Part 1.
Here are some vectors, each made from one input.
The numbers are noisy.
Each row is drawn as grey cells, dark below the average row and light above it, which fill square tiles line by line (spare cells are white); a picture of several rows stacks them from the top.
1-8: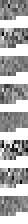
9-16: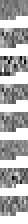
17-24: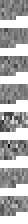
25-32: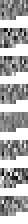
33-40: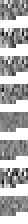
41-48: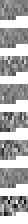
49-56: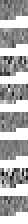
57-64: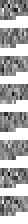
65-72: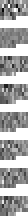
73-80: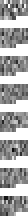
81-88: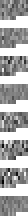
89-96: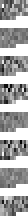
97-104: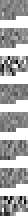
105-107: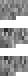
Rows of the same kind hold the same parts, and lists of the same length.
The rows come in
2 kinds.
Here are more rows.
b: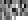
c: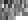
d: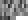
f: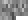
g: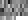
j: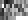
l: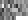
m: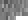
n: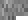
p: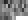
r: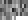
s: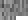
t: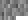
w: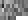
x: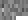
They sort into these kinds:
b, g, r
c, d, f, j, l, m, n, p, s, t, w, x

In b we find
a fixed value.
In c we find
three true/false values.
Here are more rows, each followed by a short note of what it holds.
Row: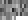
a fixed value
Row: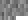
three true/false values
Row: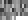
a fixed value
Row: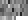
a fixed value
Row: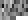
three true/false values
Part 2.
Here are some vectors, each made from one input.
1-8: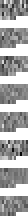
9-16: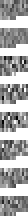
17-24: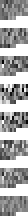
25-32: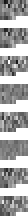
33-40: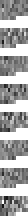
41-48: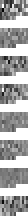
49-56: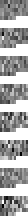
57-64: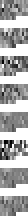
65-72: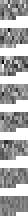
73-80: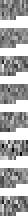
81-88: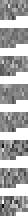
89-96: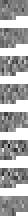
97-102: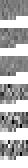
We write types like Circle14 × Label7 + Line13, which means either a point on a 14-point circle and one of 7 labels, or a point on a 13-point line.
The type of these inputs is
Bool × Bool × Bool + Unit.
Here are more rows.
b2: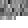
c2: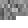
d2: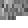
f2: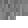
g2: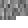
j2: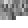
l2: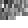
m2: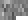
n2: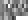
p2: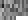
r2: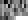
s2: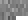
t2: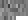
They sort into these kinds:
b2
c2, d2, f2, g2, j2, l2, m2, n2, p2, r2, s2, t2

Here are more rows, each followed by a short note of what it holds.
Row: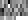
a fixed value
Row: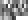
three true/false values
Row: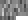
three true/false values
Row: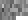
three true/false values
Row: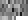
a fixed value
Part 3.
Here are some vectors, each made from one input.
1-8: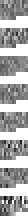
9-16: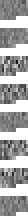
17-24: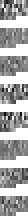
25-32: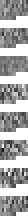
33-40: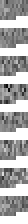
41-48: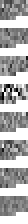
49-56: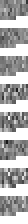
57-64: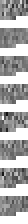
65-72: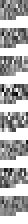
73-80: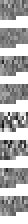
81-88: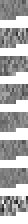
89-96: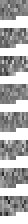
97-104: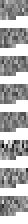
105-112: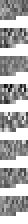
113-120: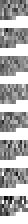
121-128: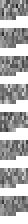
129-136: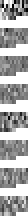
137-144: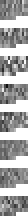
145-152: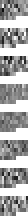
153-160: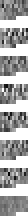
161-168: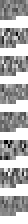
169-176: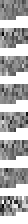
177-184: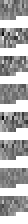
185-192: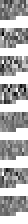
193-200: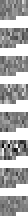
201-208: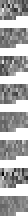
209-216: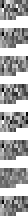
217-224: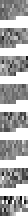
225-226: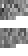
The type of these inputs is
Bool × Bool × Bool.
